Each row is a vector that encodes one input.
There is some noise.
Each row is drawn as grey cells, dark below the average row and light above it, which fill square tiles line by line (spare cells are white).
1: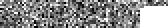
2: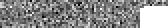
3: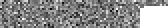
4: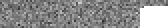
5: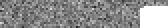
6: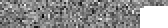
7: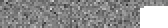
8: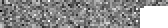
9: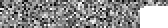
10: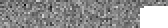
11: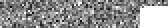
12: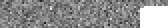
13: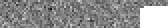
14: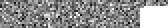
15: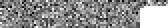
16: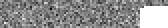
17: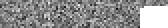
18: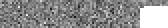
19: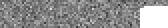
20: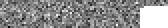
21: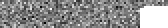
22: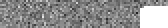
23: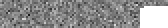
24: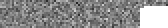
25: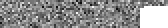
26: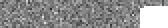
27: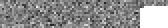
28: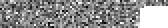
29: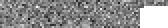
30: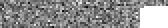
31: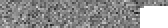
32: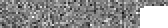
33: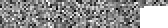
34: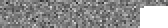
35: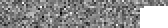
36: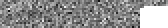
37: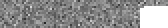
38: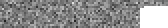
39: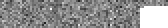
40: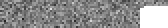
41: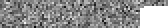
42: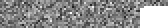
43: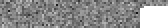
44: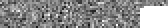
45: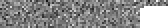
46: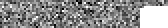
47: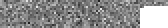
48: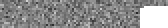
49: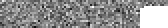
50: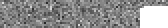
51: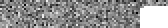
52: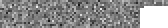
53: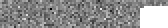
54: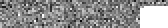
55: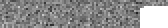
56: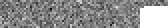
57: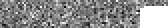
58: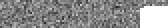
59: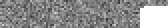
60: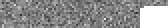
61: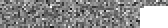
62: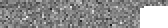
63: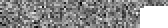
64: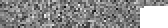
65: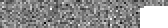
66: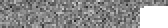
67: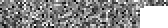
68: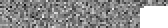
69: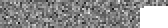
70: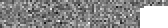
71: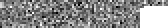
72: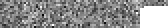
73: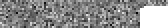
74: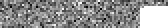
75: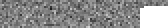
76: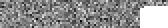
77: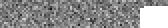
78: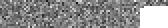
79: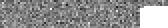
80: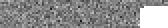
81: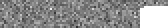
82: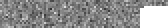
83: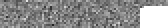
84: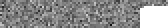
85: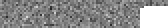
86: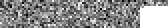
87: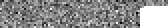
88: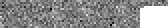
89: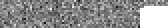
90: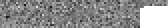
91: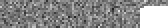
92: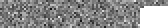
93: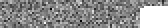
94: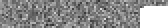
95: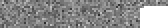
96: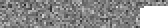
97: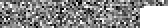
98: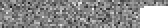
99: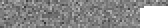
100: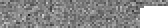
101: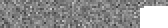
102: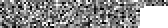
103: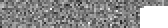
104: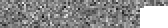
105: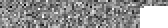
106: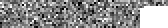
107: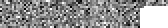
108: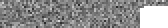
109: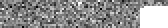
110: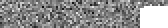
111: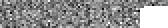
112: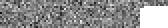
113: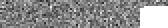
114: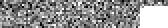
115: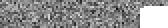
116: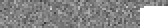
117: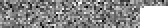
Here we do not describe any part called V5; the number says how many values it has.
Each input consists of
either two values of V5, or a list of up to two points on a 6-point line.
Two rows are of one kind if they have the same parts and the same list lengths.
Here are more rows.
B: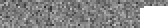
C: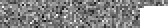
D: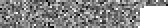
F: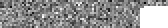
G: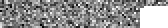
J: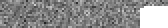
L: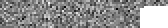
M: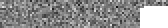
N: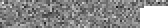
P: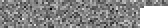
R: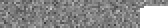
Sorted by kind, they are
B, F, P
C, L
D, J, M, N, R
G

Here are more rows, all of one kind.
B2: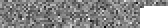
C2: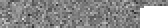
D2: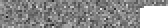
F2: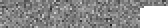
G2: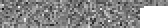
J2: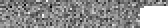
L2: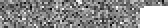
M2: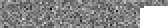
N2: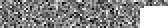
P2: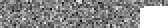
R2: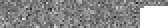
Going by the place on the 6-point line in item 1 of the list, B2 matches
F2, L2 and M2.
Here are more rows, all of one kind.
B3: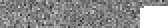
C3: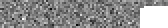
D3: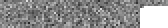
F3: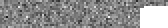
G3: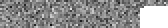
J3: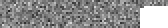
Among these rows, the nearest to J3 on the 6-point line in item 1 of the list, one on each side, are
B3 and G3.
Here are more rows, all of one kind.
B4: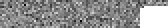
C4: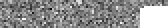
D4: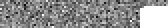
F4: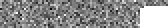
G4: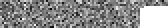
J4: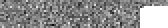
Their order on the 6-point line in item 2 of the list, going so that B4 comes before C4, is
B4, F4, C4, J4, D4, G4.
